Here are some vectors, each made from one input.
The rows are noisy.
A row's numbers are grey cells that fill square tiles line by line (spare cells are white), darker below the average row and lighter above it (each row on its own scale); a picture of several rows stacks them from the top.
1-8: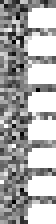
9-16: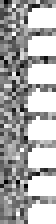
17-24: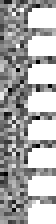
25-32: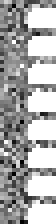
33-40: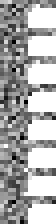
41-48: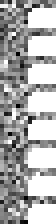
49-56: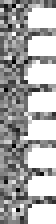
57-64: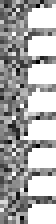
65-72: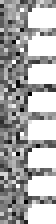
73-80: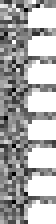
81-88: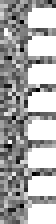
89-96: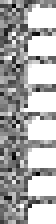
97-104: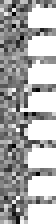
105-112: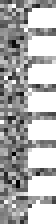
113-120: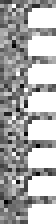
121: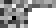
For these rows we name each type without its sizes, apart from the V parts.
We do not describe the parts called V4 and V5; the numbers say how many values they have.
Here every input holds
a point on a line, a true/false value, a value of V4 and a value of V5.
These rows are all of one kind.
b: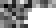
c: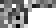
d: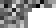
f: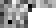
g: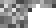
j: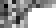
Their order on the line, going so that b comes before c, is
d, b, f, c, g, j.
